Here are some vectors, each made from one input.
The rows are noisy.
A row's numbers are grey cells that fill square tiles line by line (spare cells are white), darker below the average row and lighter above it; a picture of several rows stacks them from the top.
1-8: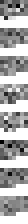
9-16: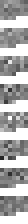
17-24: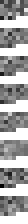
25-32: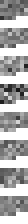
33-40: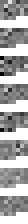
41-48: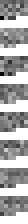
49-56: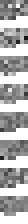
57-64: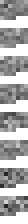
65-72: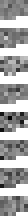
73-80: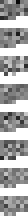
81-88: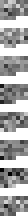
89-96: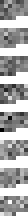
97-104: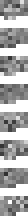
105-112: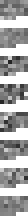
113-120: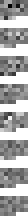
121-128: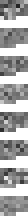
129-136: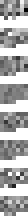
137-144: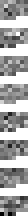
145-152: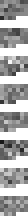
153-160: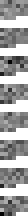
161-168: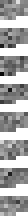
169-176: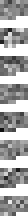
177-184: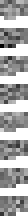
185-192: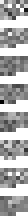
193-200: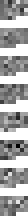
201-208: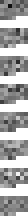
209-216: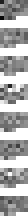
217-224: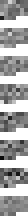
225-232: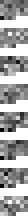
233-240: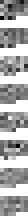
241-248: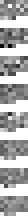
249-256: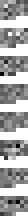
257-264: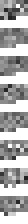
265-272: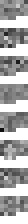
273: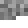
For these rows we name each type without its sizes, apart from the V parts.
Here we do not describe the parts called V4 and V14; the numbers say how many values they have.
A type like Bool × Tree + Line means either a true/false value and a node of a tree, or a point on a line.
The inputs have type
Line × (Line + V4 × V14).
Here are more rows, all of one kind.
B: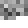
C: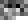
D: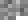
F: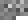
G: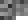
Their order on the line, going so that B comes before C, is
B, G, D, C, F.
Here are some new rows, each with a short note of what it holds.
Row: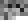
a point on a line, a value of V4 and a value of V14
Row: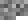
a point on a line, a value of V4 and a value of V14
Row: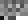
a point on each of two lines
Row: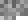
a point on each of two lines
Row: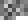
a point on a line, a value of V4 and a value of V14
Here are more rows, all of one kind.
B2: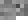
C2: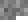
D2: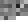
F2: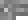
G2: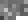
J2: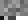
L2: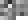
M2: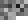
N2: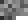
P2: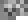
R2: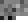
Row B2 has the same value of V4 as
C2, D2 and M2.
